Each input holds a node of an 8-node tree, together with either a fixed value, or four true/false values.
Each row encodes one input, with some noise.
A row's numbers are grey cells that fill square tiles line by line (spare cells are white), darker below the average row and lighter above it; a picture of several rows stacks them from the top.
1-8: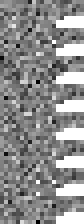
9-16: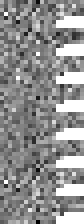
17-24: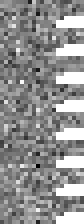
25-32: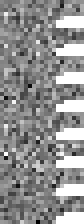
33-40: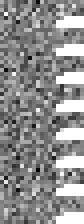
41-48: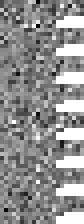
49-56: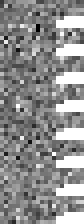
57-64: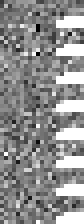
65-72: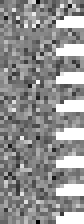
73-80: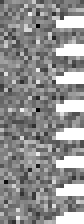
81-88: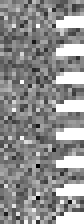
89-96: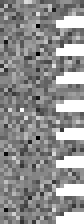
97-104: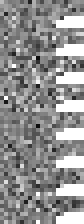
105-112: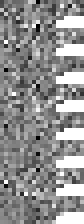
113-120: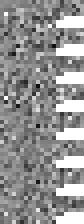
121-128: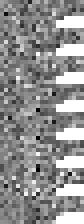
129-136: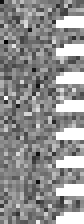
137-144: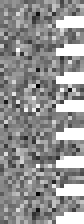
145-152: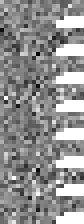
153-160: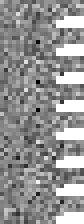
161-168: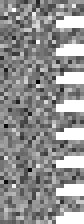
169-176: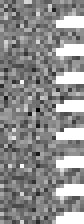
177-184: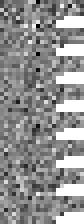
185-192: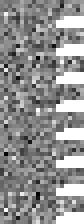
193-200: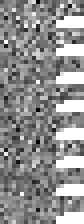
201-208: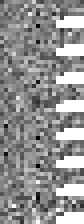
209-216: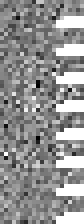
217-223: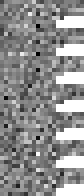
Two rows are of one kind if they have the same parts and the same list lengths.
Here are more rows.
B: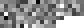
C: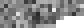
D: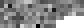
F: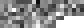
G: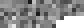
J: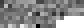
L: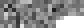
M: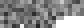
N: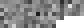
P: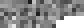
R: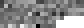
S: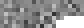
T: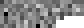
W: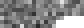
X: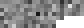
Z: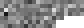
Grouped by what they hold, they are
B, F
C, D, G, J, L, M, N, P, R, S, T, W, X, Z

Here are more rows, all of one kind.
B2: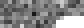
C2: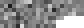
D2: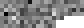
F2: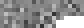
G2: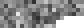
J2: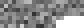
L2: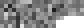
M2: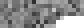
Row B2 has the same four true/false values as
G2 and M2.
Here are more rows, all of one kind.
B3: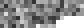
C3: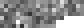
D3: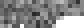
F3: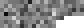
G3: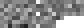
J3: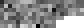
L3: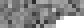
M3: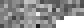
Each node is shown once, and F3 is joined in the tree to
G3.
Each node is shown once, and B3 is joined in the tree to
C3 and L3.
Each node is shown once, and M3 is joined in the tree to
J3.
